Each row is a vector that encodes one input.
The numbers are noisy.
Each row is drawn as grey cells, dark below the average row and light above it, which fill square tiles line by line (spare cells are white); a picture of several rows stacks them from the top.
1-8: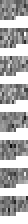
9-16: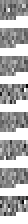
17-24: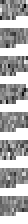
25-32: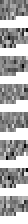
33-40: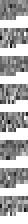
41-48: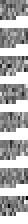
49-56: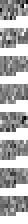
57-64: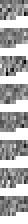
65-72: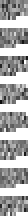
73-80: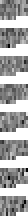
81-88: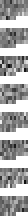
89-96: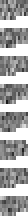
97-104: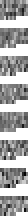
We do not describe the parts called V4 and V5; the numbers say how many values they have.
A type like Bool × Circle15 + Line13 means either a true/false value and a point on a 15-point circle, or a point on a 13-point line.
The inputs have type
Bool × (Circle6 × Circle6 + Unit) × V5 + V4.
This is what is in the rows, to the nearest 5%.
About 75% of them hold a true/false value and a value of V5, together with either a point on each of two 6-point circles, or a fixed value. The rest hold a value of V4.
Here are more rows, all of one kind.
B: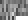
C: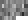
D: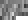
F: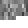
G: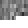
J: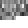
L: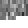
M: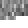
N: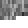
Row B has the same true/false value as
D and M.
